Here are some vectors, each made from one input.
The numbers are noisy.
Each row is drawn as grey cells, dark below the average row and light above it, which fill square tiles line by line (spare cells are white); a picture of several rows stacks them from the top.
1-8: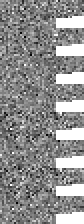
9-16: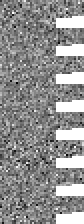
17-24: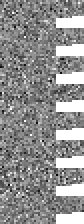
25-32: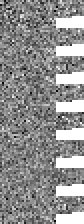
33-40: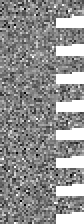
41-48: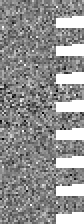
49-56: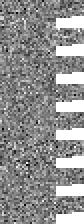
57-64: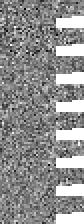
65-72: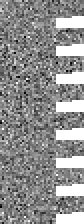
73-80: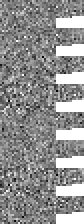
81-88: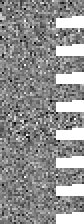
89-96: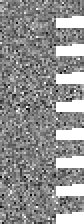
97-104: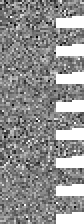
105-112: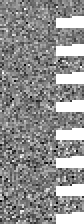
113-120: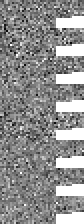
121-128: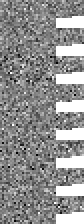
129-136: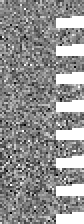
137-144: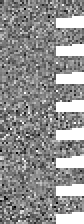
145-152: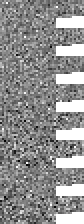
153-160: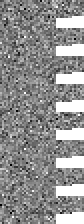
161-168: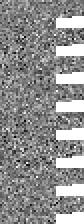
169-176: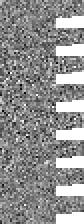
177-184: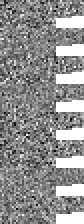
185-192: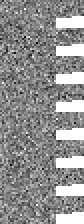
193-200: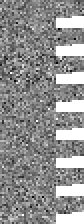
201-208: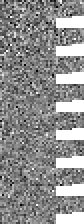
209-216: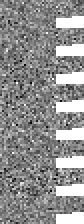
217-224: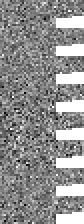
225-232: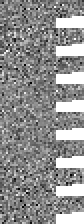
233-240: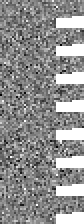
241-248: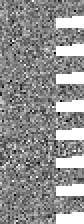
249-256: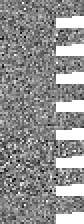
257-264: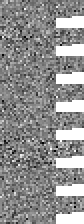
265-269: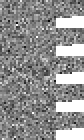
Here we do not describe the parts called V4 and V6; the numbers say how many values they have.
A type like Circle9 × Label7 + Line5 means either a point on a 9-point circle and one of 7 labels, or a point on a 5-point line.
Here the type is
Circle9 × (Label5 + Line8) × V6 + V4.
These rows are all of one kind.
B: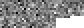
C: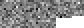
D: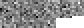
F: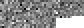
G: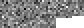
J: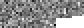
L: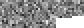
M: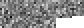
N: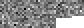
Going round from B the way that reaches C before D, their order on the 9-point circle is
B, F, C, N, D, G, J, M, L.
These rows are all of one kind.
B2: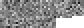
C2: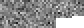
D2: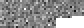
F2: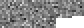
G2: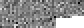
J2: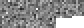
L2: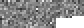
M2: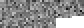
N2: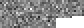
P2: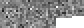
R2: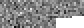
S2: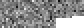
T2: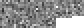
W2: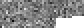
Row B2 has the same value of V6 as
D2, G2 and M2.
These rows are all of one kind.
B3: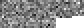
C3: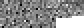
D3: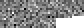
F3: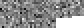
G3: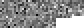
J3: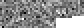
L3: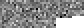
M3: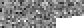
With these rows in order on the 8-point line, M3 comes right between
C3 and F3.
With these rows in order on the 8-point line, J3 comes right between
F3 and L3.
